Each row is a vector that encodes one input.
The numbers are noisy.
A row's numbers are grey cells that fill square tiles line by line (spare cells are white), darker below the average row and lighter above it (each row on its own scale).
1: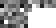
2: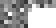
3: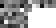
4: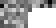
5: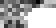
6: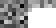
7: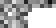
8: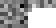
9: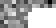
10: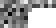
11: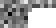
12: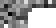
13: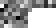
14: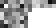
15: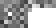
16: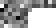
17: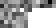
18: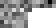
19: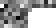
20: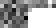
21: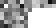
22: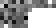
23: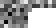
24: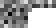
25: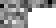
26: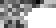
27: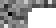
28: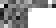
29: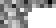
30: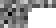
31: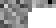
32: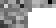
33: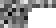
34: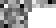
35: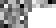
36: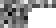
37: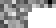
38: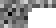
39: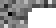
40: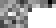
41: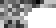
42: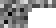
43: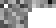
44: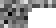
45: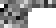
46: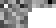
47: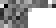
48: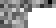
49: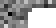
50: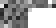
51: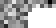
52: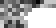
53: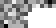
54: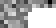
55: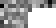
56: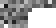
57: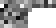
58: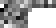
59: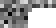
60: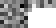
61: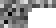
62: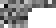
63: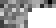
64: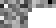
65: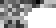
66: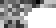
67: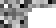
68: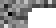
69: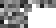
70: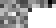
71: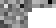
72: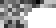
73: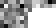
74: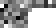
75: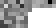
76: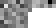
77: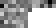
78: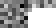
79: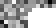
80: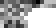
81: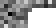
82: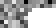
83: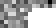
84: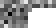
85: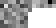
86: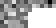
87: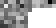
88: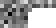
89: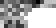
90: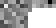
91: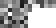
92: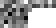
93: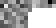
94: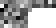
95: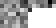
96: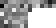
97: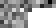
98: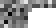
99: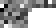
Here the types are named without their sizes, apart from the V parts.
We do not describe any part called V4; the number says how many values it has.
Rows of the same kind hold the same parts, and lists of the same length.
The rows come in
3 kinds.
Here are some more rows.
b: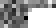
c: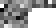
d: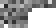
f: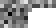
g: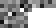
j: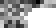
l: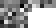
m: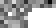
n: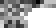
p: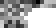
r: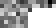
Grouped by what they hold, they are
b, c, d, f
g, l, m, r
j, n, p

